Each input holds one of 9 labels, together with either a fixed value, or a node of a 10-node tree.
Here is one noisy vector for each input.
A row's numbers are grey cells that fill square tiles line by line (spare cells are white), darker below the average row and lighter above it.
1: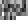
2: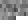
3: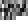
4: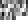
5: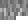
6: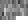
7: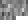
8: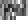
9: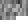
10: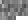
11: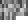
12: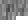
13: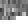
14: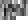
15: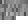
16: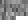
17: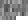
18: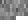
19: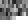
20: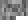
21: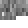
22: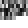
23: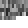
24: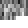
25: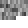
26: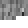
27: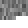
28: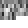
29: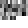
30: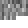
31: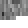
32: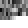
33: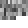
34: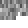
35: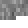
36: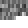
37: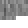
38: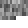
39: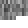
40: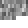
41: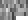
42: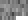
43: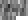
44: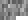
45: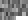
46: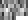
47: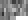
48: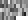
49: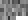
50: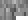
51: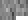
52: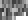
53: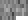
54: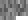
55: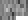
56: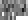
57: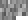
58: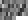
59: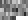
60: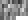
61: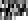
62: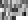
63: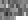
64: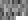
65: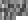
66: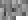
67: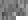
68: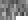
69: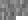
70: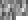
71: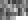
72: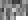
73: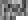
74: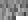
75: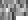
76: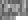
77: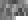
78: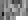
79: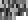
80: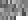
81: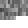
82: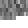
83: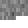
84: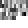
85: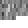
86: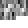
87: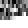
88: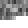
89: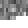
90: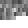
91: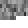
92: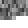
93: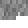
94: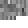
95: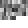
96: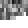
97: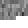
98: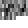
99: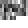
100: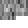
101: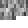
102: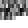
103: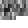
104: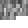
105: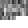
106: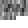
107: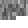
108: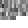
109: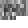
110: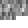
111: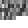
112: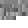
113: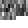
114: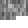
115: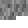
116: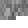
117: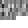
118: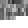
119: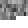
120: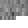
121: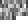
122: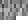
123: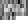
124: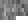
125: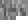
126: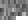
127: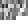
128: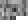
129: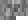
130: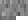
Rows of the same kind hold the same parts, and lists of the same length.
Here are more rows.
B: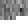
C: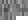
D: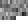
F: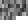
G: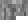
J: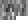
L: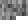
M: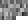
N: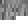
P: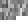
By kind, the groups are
B, C, D, J, M, N, P
F, G, L

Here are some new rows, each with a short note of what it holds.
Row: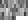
one of 9 labels
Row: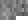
one of 9 labels
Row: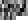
one of 9 labels
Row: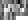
one of 9 labels
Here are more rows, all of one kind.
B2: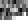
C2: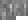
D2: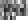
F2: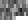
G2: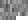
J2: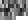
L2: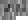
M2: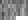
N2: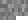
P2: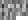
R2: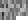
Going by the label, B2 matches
C2, G2 and N2.
